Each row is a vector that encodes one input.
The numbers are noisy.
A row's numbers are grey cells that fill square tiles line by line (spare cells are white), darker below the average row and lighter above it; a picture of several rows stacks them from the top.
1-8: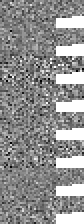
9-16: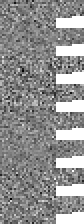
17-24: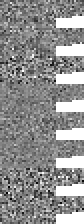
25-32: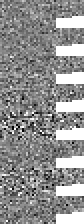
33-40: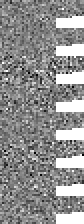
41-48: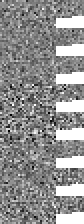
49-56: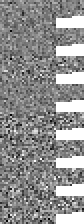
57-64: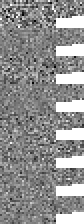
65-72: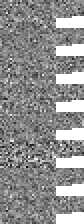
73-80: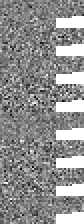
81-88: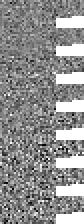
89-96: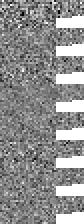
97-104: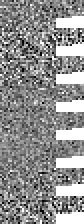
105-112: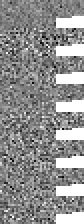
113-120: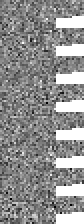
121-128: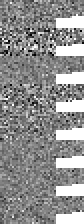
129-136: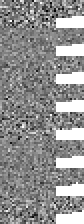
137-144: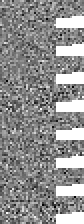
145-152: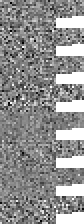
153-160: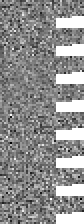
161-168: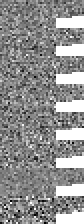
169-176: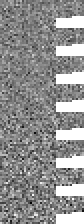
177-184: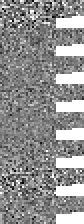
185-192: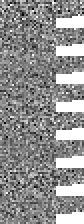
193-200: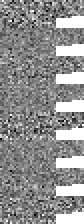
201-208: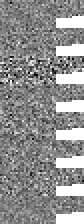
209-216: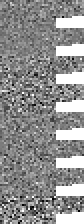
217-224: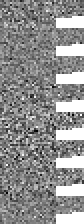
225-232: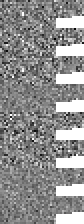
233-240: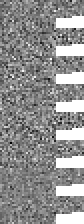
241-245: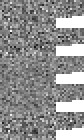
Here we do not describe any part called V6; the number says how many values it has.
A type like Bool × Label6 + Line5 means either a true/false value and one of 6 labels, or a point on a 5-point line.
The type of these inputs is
Bool × (Line10 + V6) + Line9.
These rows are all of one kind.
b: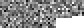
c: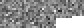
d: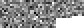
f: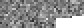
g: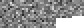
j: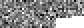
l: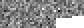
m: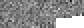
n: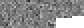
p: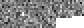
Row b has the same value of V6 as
c, d and l.
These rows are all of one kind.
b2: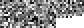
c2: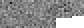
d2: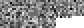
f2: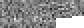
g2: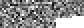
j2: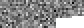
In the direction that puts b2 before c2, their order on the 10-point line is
f2, g2, b2, j2, c2, d2.
